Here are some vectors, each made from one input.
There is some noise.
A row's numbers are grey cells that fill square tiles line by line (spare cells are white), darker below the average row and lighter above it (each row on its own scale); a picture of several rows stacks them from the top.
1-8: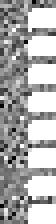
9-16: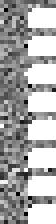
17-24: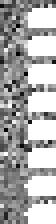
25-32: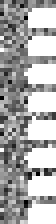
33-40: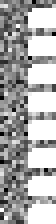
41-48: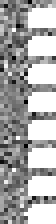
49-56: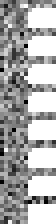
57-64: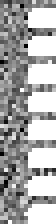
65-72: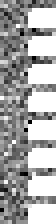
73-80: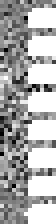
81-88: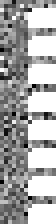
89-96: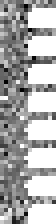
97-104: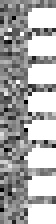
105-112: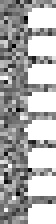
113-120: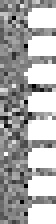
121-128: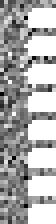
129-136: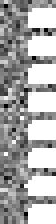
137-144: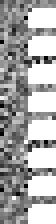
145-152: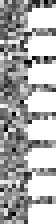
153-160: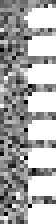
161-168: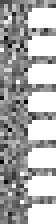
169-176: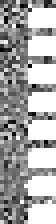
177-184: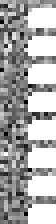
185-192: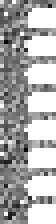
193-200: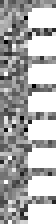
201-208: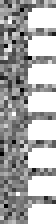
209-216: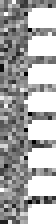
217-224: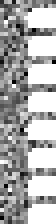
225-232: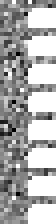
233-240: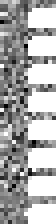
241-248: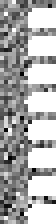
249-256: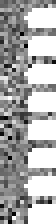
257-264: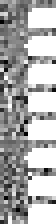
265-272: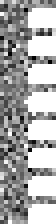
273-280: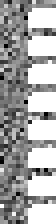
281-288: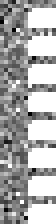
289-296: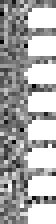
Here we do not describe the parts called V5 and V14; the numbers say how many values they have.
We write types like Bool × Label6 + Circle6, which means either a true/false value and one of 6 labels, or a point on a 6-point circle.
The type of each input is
(Bool × Circle6 + Unit) × Line4 × V5 × V14.
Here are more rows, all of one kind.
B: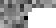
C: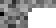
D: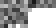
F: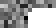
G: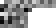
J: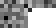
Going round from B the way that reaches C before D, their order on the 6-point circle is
B, C, G, J, D, F.
